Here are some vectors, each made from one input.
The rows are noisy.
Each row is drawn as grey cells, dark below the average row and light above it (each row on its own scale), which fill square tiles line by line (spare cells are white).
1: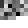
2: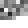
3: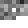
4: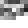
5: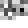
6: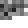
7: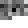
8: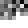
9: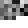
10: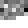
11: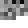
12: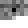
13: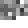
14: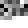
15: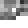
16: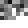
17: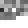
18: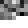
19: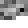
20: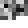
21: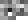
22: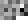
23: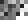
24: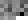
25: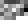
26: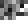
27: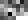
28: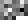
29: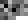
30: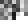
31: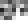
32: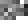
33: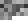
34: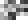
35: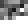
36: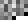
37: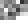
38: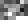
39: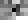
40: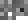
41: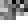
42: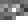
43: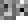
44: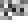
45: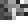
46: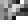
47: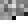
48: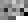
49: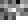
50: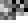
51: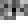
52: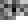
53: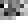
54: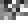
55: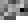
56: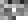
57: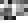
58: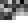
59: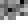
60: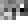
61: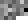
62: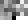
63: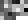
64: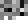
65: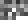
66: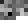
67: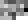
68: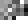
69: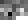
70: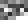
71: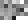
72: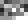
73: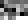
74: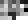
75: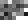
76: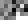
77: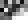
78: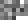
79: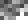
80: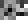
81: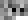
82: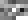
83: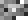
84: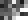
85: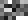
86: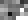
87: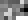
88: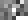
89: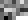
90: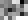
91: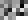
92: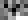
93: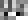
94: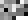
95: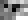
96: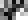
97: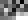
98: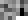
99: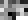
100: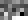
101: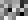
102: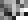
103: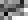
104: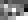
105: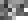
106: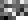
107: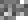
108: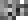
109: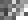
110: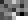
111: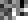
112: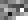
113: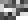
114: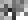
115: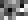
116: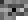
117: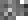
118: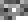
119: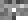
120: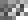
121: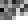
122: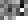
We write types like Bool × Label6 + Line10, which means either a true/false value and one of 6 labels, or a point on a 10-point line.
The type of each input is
(Circle8 + Label8) × Label8.
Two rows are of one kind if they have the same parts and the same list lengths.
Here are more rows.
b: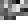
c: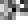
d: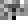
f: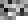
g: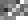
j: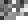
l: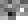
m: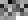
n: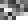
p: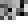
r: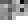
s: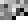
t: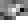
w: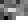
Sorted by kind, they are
b, c, l, n, r, t, w
d, f, g, j, m, p, s

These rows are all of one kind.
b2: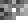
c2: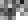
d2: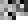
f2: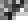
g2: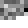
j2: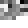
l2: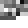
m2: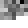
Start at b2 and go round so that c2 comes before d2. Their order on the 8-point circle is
b2, g2, c2, f2, d2, l2, m2, j2.
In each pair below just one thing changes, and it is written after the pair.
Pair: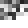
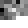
the place on the 8-point circle
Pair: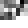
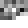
the place on the 8-point circle
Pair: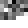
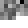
the place on the 8-point circle
